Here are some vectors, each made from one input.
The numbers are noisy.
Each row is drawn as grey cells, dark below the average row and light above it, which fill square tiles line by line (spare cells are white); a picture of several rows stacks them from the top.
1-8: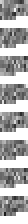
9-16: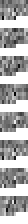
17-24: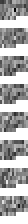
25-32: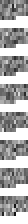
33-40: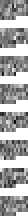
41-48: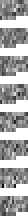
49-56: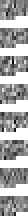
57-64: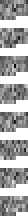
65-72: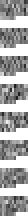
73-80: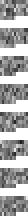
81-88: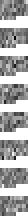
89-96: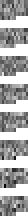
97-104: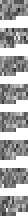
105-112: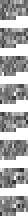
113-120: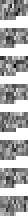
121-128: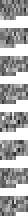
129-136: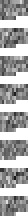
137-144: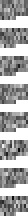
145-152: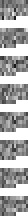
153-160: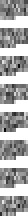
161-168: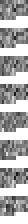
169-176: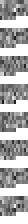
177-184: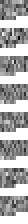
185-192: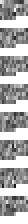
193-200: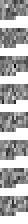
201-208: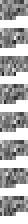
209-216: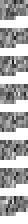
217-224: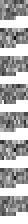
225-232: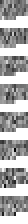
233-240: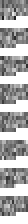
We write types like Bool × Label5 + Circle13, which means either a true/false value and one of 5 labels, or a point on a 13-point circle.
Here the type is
Circle10 + Label6.
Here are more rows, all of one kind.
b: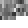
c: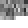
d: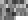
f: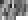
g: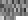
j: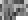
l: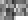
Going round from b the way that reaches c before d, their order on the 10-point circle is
b, f, g, c, l, d, j.
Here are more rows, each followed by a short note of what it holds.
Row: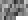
a point on a 10-point circle
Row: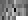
one of 6 labels
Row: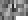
one of 6 labels
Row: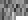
one of 6 labels
